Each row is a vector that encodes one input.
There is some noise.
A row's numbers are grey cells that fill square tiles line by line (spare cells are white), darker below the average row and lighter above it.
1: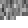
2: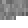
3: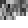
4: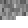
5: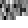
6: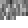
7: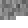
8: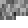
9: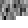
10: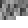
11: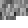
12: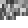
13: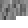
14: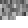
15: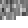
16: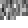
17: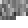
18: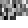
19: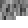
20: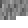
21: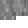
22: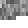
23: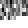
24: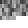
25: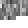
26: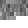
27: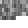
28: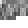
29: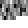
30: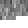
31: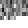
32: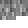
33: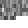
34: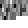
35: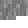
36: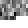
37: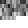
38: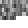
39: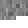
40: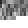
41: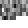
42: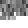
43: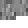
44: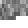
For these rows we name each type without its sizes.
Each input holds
a point on each of two lines.
